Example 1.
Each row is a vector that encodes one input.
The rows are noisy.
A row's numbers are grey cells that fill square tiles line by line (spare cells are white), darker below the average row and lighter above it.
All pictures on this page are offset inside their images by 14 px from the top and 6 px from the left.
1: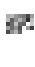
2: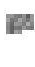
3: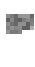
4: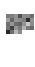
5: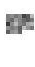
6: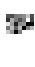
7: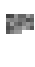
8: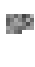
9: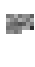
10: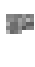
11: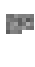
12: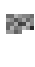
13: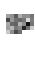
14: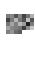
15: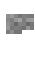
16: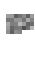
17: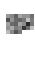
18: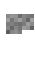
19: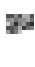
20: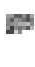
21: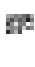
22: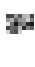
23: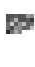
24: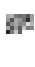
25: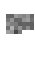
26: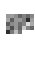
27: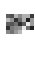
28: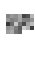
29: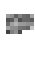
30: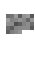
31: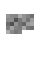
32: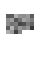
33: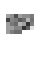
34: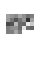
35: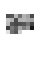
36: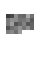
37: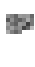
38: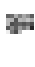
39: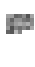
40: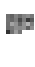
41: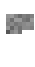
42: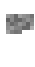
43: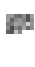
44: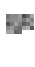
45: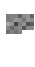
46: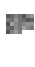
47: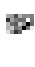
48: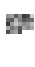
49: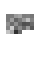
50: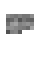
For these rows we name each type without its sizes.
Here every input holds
a point on a circle.
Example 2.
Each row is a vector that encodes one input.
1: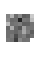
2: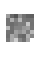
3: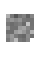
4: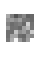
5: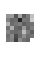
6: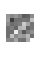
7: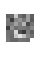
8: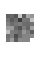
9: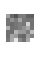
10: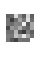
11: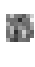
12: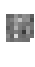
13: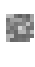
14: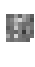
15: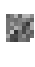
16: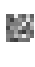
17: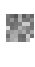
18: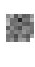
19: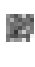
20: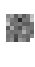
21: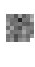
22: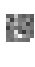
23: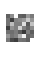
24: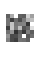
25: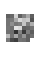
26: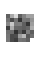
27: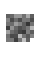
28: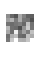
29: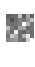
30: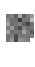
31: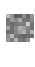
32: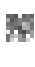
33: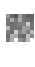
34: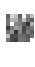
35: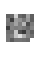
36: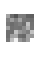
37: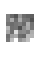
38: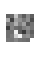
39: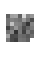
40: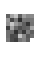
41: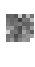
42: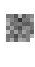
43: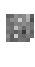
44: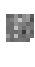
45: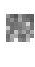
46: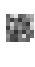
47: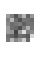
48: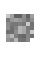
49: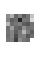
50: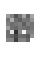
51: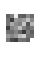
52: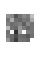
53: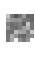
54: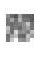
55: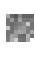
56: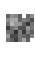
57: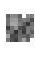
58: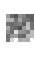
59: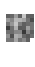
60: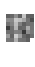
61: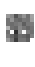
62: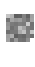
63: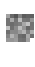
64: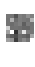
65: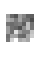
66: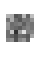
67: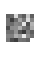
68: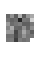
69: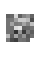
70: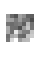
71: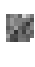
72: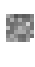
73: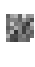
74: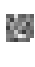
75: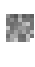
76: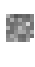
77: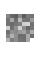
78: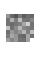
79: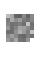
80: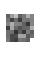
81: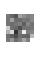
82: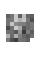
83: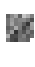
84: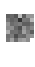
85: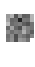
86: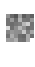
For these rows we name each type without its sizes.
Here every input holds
three true/false values.
